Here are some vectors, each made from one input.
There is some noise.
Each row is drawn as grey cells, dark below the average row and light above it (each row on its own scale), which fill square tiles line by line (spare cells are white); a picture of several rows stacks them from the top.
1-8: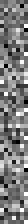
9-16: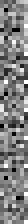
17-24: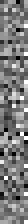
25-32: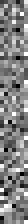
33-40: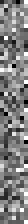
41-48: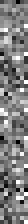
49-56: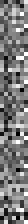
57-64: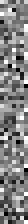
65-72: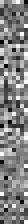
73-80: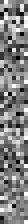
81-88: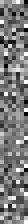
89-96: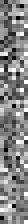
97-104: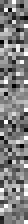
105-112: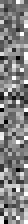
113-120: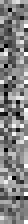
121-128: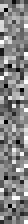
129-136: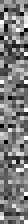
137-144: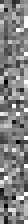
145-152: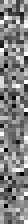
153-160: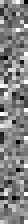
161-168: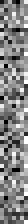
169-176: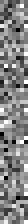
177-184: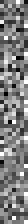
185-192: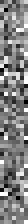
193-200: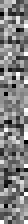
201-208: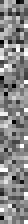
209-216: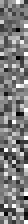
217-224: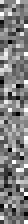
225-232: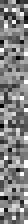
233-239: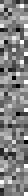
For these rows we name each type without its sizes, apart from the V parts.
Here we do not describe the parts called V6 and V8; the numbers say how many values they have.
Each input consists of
either a node of a tree, or five true/false values, a value of V6 and a value of V8.
